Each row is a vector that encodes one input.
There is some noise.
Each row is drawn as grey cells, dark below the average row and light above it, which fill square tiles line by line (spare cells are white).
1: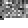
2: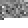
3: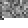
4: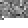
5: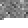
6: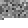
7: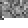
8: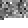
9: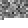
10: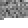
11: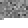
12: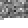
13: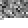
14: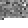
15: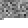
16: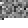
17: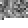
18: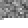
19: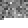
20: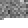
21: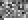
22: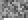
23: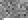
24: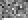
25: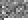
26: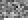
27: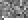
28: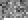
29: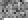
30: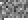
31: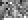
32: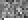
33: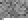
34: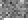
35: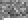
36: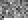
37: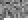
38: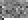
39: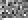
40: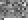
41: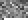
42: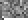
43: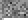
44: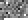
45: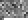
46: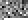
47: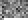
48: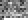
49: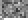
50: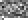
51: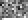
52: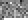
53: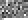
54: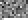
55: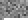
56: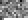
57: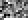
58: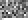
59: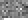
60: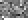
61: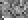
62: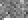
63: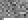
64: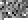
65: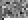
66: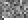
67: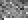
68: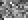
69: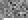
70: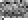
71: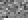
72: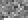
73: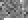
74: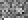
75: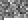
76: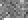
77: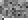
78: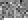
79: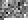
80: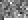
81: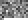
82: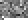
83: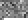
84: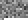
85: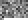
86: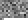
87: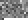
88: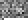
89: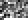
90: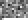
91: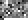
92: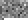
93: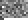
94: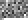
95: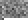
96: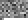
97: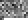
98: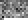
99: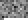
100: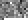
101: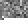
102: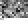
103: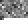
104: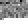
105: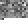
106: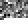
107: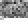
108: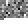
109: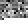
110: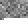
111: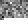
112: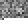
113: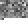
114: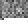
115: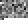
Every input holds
a list of up to three points on a 6-point line.
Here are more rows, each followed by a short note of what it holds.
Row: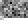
a list of three items
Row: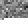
a list of three items
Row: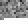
a list of three items
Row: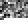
the empty list
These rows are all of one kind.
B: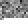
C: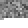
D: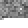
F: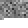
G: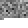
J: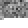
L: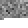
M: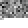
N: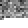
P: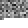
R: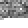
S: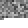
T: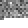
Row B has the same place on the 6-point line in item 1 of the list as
M, N and T.
